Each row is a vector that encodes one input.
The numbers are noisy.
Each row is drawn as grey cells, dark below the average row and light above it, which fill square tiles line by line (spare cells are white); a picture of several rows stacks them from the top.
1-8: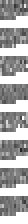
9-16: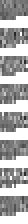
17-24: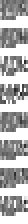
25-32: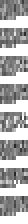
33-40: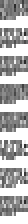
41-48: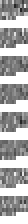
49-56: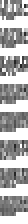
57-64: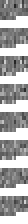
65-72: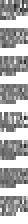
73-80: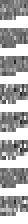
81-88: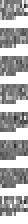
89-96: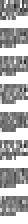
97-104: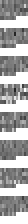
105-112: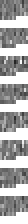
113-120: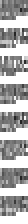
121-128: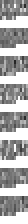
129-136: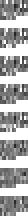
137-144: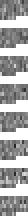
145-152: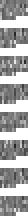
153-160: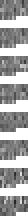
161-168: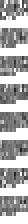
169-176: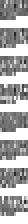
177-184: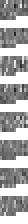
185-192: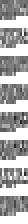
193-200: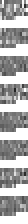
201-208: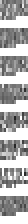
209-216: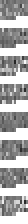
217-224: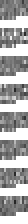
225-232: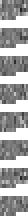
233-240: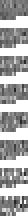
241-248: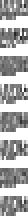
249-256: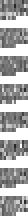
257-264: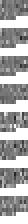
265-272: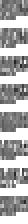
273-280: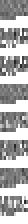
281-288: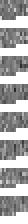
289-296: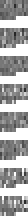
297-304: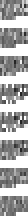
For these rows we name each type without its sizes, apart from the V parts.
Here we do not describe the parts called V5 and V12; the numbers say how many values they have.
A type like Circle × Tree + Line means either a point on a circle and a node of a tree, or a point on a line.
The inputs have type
Bool × (Line + V5) + V12.
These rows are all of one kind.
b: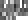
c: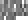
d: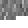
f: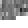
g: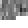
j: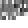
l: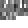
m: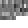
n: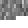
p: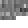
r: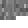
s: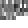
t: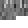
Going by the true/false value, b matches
l and t.
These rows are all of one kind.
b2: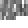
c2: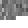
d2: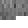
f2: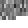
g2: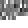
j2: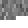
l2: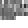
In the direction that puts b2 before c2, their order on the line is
f2, g2, b2, l2, d2, j2, c2.
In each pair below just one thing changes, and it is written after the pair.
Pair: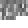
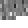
the true/false value
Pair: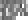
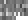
the value of V5
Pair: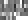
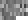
the value of V5
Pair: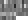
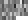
the value of V5
